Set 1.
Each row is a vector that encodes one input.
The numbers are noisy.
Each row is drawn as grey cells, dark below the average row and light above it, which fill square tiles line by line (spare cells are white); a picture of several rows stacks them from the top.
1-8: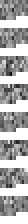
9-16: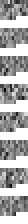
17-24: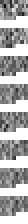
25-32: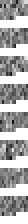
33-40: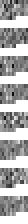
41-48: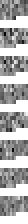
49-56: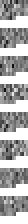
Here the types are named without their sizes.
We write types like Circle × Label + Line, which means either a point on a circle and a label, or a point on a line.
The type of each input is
Label + Tree.
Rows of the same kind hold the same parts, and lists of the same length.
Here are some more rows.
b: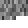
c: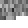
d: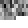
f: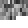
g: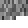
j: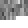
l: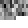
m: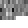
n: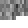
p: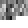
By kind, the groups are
b, c, g, j, m, n
d, f, l, p

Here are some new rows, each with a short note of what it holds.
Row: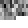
a node of a tree
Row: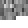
a label
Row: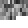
a node of a tree
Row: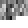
a node of a tree
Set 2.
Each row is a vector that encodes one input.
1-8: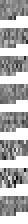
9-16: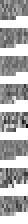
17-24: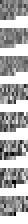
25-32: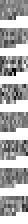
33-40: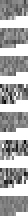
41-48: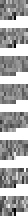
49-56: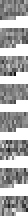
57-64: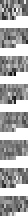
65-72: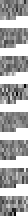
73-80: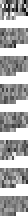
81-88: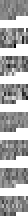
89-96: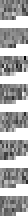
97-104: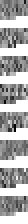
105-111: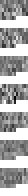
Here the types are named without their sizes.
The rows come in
2 kinds.
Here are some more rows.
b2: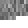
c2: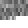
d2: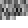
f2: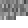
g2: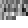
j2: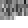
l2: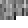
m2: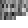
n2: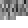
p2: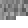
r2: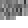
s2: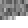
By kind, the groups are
b2, c2, d2, l2, s2
f2, g2, j2, m2, n2, p2, r2

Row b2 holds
a label.
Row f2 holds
four true/false values.
